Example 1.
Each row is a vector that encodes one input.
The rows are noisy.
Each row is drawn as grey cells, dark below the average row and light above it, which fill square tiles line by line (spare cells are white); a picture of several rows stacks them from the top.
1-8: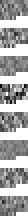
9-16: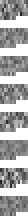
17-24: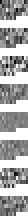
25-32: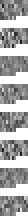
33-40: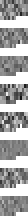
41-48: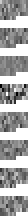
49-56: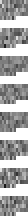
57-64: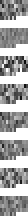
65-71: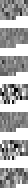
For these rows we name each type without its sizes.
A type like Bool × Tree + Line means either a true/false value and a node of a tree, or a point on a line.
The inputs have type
Bool × (Line × Line + Unit).
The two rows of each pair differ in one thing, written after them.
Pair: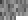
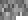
the true/false value
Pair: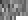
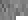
the place on one of the two lines
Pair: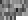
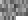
the true/false value
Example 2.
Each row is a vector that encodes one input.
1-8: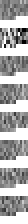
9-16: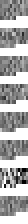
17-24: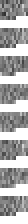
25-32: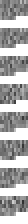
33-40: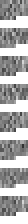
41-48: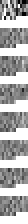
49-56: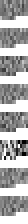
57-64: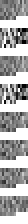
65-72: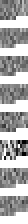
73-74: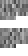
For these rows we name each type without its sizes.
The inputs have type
List(Line).
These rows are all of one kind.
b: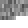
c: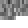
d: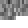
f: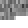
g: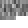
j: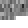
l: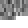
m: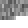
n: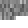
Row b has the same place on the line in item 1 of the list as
f, j and m.
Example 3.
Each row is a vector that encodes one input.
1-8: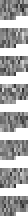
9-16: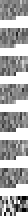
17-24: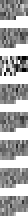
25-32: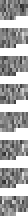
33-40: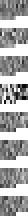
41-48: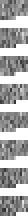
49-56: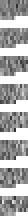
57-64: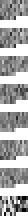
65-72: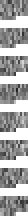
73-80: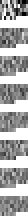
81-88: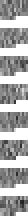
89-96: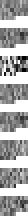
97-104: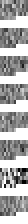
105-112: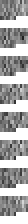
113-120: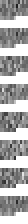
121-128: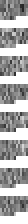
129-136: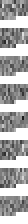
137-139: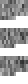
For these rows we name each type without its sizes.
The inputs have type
List(Line).
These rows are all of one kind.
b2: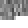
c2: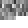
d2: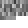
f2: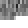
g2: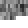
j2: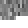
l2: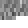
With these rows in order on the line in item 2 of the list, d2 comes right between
f2 and l2.
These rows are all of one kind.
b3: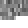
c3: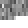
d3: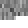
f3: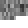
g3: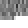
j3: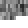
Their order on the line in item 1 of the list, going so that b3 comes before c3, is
f3, j3, g3, b3, d3, c3.
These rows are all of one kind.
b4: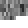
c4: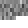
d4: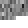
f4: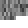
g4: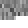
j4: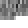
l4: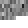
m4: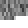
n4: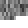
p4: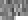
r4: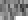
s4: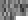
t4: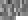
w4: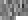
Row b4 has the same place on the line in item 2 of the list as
c4, d4, l4 and w4.
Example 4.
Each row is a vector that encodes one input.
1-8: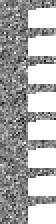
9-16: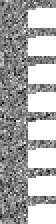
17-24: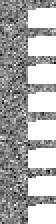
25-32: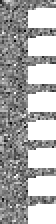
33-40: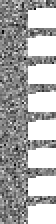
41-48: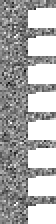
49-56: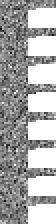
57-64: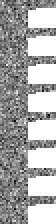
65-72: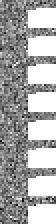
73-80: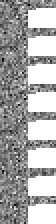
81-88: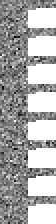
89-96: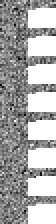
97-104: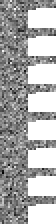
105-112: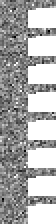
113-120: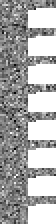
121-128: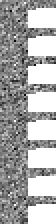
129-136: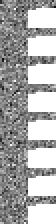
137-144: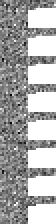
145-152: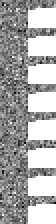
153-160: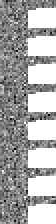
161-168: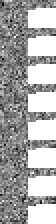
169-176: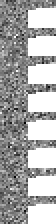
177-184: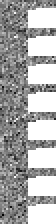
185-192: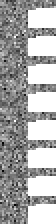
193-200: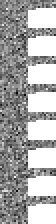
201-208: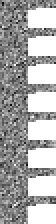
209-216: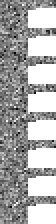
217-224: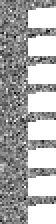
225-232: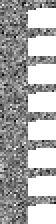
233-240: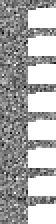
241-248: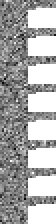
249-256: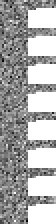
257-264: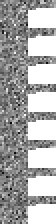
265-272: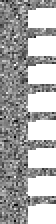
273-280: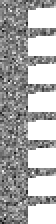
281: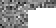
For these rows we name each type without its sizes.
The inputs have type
Circle × Line.
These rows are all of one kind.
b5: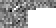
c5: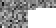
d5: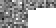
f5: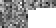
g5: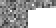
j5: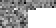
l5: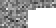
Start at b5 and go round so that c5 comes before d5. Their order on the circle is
b5, j5, c5, g5, f5, d5, l5.
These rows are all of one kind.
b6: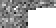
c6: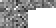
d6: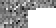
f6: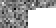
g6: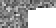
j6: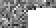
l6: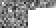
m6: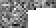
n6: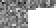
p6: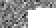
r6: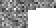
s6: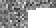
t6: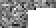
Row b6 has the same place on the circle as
j6, m6, r6 and t6.
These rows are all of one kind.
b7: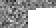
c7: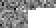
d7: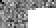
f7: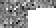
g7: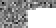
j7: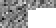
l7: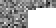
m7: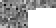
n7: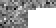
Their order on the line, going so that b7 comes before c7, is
f7, g7, j7, m7, d7, b7, c7, l7, n7.
